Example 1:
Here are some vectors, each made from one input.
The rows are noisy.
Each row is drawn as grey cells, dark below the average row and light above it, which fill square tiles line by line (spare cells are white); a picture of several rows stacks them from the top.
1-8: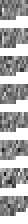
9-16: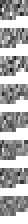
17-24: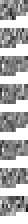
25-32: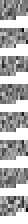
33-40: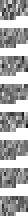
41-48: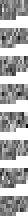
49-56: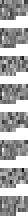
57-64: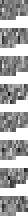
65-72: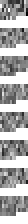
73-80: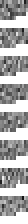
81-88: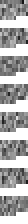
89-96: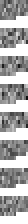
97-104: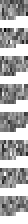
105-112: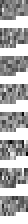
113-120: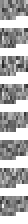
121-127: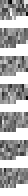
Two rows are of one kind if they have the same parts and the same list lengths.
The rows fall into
3 kinds.
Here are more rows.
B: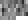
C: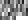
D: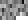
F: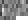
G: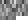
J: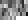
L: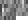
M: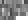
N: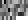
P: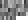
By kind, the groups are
B, D, J
C, G
F, L, M, N, P

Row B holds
a node of a 12-node tree.
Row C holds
a fixed value.
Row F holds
a point on a 15-point circle.
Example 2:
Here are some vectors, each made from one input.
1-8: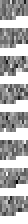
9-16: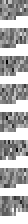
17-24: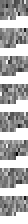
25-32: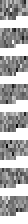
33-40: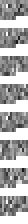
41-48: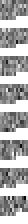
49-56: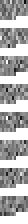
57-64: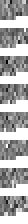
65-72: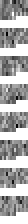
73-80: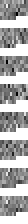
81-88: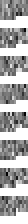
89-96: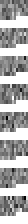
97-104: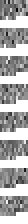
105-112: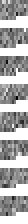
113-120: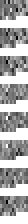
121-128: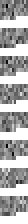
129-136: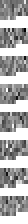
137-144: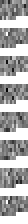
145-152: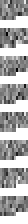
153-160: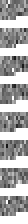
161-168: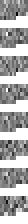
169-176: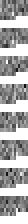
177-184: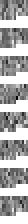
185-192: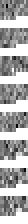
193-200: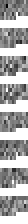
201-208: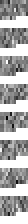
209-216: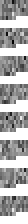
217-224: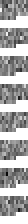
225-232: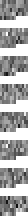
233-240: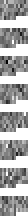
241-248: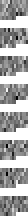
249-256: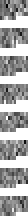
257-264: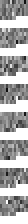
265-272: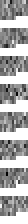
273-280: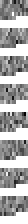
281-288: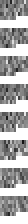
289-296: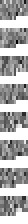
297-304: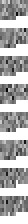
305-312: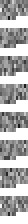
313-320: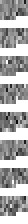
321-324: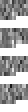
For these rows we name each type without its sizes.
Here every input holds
a point on a circle, together with either a fixed value, or five true/false values.
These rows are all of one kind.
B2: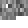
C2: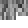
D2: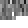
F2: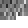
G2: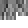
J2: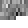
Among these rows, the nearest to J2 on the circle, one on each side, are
B2 and D2.
